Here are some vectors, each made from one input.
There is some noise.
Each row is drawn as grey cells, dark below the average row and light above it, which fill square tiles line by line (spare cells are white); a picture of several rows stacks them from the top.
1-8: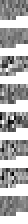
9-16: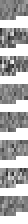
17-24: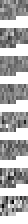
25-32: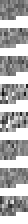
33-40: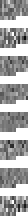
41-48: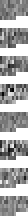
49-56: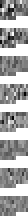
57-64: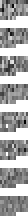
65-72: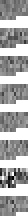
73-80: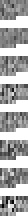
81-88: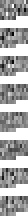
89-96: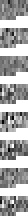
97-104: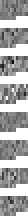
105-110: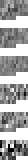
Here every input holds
a true/false value, together with either a point on a 4-point line, or a point on an 8-point line.
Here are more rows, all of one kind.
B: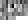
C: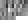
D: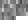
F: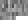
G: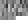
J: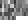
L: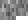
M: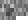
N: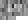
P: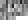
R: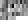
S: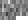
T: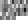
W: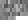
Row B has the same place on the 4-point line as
P, S and T.
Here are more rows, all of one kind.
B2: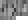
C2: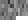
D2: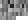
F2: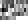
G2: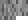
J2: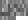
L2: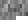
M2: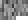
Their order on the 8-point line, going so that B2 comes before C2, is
J2, G2, M2, L2, B2, F2, C2, D2.
